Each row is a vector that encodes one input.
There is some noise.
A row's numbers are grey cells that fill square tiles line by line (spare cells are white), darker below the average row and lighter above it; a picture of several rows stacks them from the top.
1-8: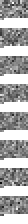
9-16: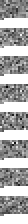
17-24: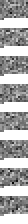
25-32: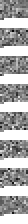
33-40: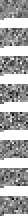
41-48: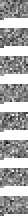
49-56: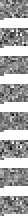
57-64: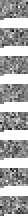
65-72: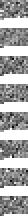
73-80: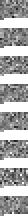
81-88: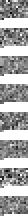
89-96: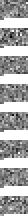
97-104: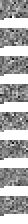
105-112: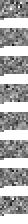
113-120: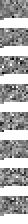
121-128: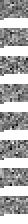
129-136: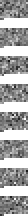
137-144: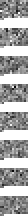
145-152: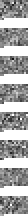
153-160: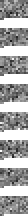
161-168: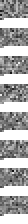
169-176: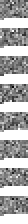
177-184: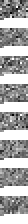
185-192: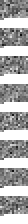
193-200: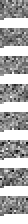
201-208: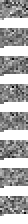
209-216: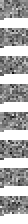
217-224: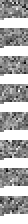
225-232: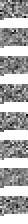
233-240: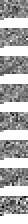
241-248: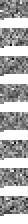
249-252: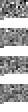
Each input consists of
a true/false value, together with either one of 7 labels, or a node of a 16-node tree.
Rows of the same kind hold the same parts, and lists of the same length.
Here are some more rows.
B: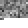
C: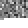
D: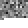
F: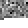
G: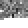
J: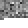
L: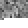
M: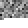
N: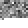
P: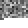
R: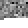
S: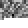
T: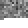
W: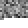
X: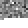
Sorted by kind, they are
B, F, J, L, M, P, R, T, W
C, D, G, N, S, X

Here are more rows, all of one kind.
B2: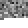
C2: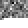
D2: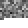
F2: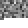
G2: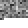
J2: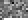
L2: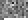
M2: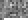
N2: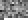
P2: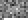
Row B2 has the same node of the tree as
J2 and P2.
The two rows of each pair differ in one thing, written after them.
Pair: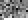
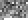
the true/false value
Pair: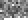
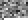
the label
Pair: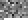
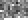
the label
